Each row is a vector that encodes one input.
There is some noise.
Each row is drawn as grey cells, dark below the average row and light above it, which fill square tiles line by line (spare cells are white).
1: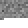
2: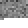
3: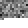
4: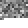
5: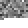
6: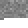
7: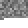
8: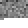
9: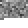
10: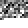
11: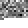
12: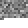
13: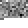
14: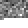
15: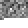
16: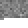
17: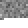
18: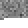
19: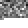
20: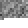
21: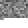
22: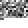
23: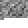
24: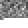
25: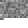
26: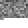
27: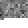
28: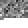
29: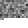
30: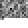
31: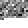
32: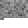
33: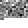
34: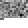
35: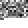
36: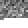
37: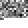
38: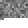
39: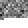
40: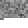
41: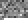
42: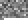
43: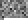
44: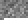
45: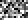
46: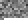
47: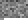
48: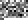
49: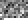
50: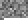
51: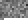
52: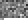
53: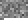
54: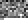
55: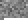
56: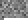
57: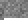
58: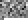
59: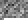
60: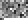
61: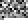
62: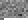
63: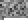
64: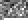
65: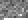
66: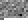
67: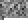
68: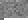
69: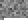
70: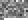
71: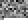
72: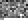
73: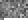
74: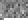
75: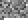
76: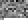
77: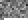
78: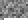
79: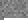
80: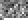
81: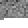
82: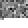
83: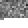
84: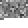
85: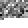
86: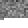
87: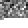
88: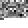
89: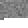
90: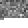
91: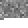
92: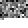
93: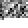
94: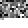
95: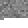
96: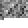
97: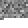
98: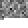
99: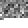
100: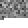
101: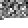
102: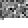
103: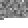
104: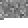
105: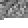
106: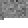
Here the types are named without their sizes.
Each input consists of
a label and a point on a line.
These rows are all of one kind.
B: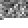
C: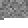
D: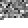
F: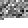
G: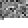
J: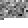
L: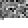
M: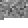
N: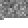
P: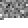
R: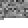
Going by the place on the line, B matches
G, L and P.
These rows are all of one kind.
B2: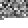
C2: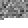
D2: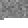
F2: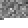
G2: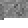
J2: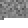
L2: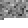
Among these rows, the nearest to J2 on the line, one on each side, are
C2 and L2.
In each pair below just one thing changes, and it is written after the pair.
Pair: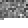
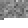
the label
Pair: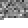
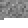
the place on the line
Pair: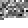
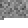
the place on the line
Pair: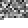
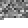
the label
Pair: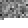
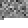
the place on the line
